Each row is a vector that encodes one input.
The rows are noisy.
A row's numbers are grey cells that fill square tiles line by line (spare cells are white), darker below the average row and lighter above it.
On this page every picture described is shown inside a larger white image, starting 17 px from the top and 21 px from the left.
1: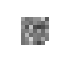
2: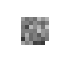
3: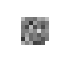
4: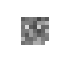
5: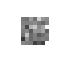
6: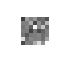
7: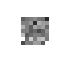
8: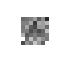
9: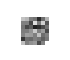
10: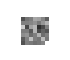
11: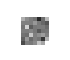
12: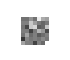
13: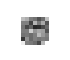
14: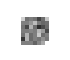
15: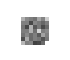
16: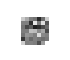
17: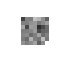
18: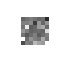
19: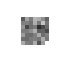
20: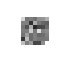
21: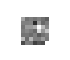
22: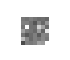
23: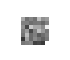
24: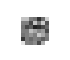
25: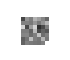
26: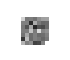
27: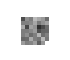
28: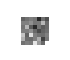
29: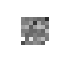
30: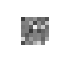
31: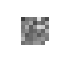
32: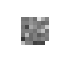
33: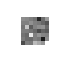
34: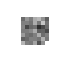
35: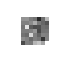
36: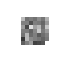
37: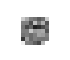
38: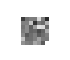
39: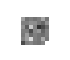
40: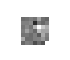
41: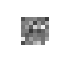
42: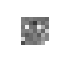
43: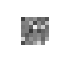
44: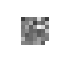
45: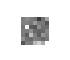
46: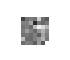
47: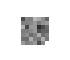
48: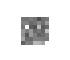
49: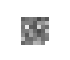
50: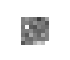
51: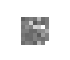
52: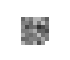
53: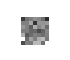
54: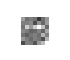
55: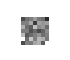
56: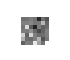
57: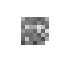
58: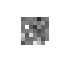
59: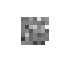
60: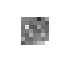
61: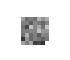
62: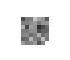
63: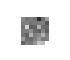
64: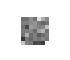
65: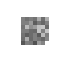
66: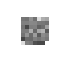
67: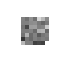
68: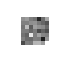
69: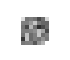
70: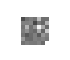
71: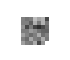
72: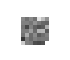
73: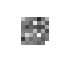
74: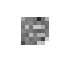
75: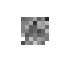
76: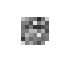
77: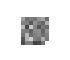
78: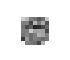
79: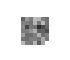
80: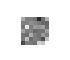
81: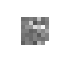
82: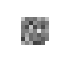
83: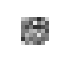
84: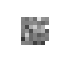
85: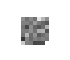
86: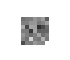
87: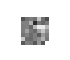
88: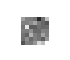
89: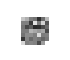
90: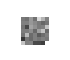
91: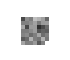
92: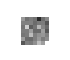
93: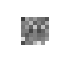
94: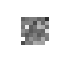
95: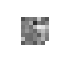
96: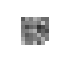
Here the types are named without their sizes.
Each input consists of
a node of a tree, together with either a point on a line, or a node of a tree.
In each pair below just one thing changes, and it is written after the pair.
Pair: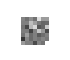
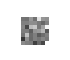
the place on the line
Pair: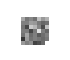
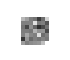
the node of the tree
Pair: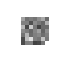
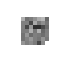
the place on the line
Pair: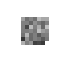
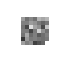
the place on the line
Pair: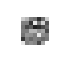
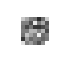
the place on the line
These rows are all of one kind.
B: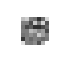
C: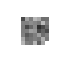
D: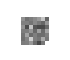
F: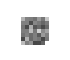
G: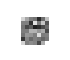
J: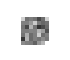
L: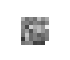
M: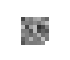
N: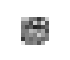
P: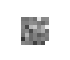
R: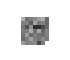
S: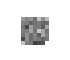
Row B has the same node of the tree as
G and N.
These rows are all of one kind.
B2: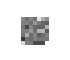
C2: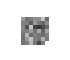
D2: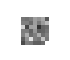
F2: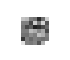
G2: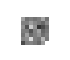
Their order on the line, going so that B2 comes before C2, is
F2, B2, C2, D2, G2.
